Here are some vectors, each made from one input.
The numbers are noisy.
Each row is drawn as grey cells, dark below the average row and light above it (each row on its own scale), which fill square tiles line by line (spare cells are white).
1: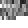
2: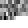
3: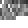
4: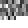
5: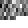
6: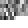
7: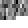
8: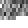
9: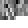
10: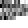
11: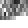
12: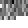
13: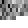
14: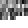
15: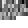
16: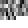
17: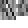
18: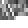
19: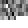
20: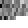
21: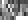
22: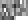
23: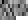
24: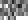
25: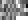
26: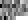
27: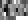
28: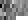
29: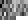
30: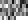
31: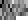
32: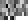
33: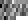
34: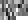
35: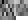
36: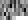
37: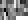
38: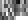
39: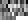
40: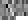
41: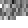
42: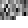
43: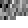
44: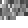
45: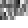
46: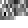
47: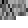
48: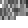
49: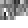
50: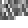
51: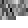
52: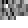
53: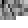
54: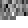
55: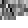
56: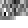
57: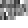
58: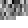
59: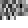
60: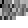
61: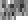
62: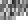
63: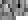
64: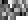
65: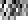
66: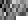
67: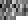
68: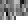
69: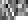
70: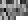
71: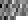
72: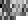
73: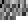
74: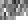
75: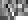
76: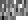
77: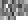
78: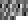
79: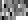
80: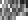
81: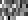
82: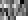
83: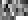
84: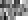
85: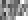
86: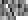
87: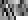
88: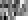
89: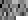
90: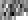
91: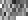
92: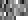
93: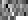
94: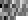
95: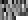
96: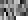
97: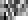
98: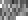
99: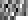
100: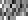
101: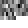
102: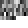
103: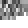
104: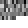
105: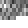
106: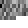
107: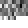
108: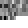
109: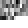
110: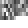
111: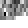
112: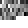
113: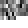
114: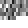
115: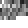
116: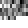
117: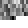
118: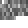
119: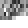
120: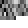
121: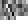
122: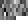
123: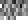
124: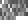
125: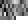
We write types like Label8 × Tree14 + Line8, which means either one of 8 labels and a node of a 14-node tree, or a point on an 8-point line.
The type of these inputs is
Label10 × Label12 × Label12.
